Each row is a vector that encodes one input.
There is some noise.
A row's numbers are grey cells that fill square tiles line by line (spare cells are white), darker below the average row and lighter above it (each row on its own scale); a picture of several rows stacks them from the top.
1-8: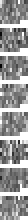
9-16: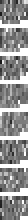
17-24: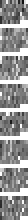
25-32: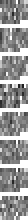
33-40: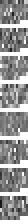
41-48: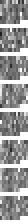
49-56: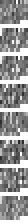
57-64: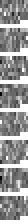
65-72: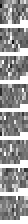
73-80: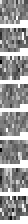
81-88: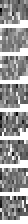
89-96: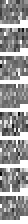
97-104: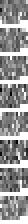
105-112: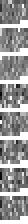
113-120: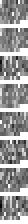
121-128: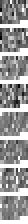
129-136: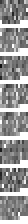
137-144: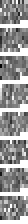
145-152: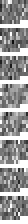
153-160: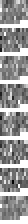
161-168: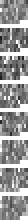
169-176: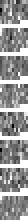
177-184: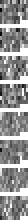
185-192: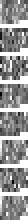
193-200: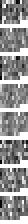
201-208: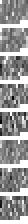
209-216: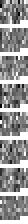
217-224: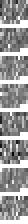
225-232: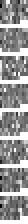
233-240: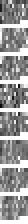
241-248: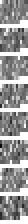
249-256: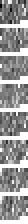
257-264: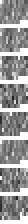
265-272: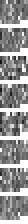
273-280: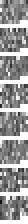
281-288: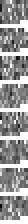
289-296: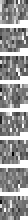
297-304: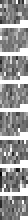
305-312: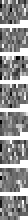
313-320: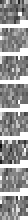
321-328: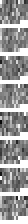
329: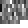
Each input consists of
either a point on a 6-point circle, or a list of up to two points on a 13-point circle.
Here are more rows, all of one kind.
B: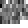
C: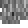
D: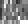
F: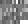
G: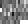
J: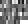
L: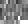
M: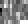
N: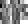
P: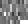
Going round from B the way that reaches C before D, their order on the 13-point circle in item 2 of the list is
B, P, G, C, M, N, F, J, L, D.
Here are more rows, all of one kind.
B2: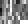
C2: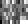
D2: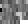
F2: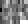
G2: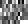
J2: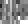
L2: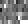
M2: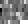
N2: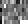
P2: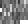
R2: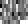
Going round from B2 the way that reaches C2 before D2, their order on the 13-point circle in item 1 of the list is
B2, J2, R2, G2, P2, C2, F2, N2, D2, M2, L2.
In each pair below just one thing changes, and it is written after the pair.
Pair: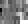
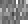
the place on the 13-point circle in item 1 of the list
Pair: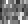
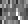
the place on the 13-point circle in item 2 of the list
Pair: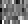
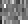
the place on the 13-point circle in item 2 of the list
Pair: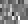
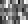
the place on the 13-point circle in item 1 of the list
